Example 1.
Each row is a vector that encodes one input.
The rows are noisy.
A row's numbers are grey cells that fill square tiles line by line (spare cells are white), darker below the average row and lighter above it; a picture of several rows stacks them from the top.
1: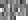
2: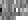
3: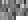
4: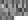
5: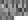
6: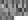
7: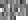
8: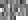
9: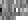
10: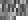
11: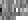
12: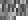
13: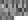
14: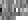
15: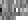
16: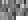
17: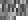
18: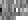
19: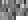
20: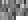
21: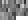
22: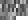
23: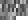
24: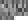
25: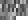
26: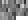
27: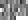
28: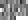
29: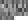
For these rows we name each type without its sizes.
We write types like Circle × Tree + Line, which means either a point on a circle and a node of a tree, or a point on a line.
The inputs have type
Label.
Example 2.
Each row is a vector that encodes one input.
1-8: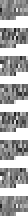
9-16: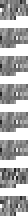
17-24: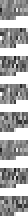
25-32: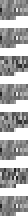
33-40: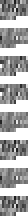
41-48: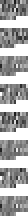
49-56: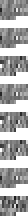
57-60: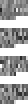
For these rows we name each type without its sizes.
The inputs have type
Label.
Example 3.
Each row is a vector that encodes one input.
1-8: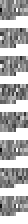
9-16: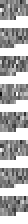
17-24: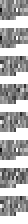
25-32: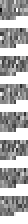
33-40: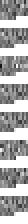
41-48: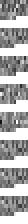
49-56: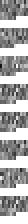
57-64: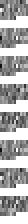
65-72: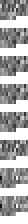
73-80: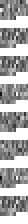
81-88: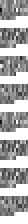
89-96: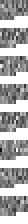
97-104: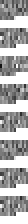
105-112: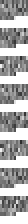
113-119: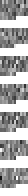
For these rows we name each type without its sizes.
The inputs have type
Label.
